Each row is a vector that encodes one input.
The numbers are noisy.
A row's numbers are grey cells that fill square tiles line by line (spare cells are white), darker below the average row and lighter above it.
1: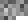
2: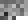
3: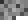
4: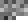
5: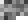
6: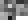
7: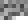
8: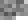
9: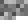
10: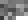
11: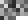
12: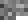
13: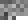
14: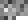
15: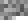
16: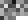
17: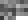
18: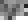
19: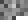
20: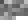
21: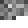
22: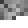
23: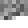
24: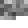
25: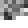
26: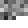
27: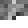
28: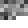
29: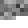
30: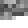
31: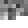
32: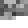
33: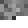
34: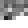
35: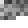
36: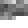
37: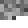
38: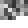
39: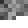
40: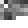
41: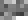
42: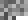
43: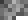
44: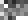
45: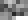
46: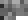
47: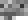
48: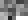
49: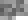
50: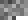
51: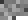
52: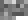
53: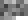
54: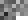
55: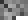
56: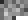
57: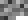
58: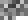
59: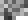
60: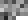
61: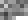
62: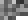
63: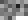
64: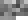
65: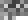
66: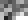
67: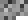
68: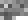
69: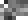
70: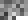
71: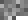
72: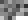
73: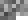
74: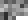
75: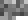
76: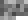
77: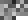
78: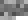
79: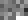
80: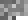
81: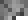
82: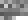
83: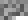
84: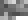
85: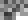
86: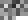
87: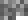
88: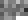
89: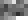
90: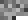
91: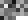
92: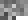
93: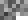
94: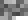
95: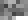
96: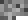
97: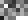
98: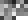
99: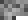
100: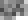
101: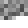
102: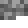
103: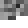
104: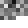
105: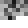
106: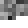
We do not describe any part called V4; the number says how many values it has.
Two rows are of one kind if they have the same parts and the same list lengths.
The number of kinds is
2.
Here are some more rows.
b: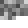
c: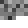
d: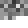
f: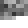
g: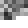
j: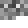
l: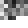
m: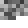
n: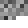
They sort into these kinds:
b, c, f
d, g, j, l, m, n

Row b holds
one of 5 labels and a point on a 5-point line.
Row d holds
one of 5 labels and a value of V4.
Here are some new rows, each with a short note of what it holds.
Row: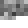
one of 5 labels and a point on a 5-point line
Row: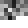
one of 5 labels and a value of V4
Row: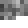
one of 5 labels and a point on a 5-point line
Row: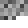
one of 5 labels and a value of V4
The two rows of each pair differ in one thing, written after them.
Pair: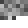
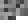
the label
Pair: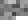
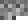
the label
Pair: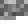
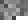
the label
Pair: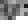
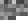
the label
